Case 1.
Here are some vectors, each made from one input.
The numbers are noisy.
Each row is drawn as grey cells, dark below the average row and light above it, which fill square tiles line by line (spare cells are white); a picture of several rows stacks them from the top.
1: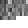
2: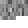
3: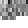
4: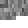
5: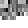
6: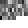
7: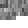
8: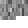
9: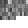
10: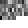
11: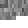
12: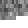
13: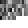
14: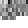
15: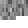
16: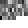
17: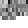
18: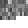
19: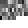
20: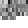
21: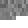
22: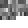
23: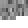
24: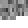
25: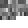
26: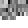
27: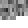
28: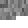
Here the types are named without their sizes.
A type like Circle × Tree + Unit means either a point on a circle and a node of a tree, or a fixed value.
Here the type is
Line.
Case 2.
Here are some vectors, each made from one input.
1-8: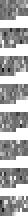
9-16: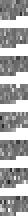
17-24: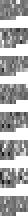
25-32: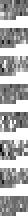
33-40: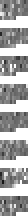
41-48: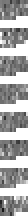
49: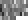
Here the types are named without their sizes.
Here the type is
Label.
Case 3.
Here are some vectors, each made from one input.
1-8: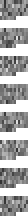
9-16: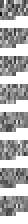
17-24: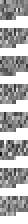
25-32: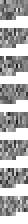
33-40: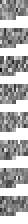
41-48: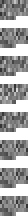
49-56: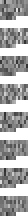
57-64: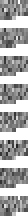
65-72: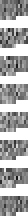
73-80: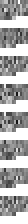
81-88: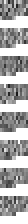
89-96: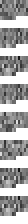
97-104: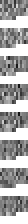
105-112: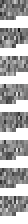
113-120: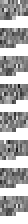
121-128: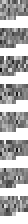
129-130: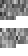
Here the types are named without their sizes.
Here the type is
Bool × Bool × Bool × Bool.
